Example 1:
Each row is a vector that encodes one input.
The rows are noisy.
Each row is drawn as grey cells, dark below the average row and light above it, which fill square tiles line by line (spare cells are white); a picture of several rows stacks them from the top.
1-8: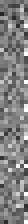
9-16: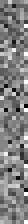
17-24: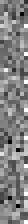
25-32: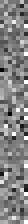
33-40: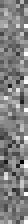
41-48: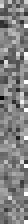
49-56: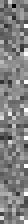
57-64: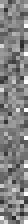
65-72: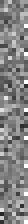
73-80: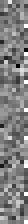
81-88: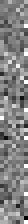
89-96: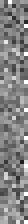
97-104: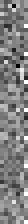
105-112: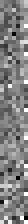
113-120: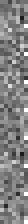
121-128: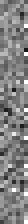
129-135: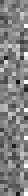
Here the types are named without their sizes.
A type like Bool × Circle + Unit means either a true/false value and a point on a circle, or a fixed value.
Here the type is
(Bool × Bool × Bool × Bool × Bool + Line) × Line.
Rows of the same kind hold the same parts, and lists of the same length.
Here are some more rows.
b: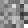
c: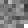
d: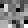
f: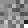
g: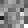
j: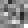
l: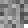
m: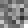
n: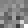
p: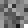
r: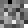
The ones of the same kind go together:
b, c, f, g, j, l, m, n, p
d, r

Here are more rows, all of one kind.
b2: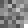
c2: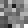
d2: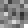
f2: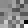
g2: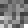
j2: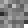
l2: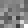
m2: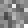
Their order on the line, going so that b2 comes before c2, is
d2, g2, f2, j2, m2, l2, b2, c2.
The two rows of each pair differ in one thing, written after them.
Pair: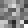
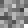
one of the five true/false values
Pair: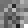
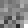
the place on the line
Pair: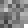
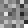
the place on the line
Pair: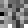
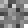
one of the five true/false values
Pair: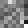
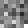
the place on the line
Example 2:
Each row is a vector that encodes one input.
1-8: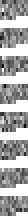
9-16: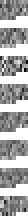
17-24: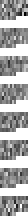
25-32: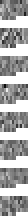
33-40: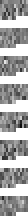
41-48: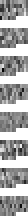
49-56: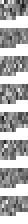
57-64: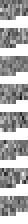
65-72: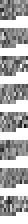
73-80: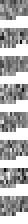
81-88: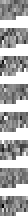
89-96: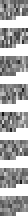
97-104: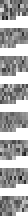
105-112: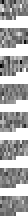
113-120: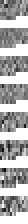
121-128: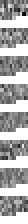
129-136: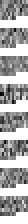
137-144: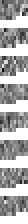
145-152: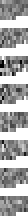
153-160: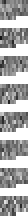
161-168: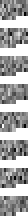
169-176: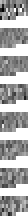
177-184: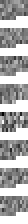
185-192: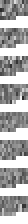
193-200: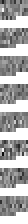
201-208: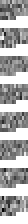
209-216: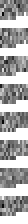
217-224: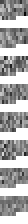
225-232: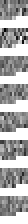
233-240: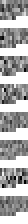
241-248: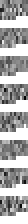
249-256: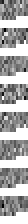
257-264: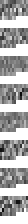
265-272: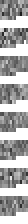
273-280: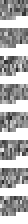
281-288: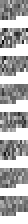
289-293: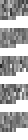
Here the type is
Bool × Line8 + Line14.
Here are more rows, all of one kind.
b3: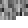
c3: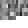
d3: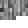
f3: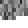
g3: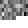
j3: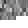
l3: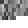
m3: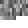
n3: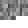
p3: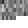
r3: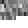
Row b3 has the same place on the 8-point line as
d3 and g3.
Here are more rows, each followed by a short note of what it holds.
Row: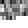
a point on an 8-point line and a true/false value
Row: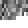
a point on a 14-point line
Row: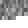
a point on a 14-point line
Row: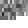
a point on a 14-point line
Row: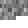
a point on a 14-point line
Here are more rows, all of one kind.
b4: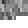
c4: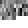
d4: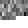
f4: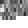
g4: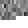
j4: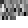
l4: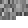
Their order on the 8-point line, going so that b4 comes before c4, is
g4, d4, l4, b4, c4, j4, f4.
